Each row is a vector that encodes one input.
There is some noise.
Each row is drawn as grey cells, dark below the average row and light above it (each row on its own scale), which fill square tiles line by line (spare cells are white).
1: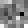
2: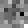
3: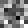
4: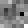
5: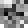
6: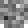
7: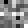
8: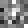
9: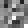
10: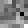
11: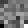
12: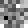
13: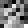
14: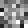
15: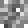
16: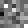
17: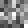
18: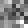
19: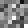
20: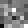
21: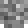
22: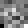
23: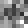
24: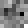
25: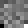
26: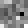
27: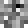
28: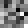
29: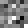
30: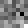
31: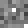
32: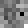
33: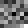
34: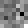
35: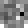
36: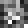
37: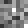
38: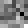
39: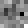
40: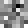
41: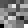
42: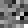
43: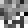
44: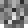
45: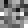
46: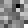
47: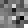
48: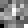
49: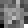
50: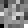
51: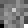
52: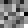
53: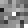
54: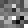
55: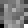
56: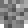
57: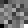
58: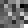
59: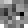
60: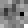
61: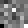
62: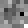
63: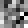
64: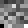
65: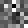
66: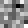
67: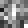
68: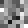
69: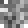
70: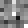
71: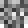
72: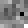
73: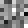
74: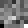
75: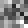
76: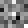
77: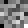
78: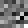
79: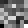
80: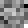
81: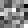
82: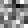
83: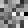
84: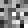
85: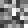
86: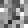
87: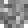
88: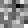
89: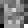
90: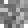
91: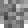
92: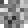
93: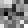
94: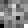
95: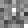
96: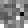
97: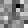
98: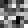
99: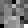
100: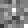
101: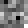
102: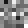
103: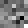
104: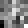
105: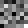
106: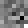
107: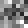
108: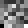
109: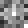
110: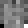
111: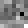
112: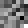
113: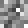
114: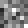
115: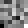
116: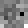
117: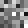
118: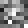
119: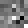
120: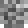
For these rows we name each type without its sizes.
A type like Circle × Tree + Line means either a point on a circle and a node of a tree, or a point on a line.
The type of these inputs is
Circle × Circle + Line.
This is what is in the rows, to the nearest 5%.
About 60% of them hold a point on each of two circles. The rest hold a point on a line.
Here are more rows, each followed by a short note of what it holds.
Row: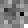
a point on a line
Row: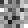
a point on a line
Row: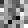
a point on a line
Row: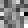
a point on each of two circles
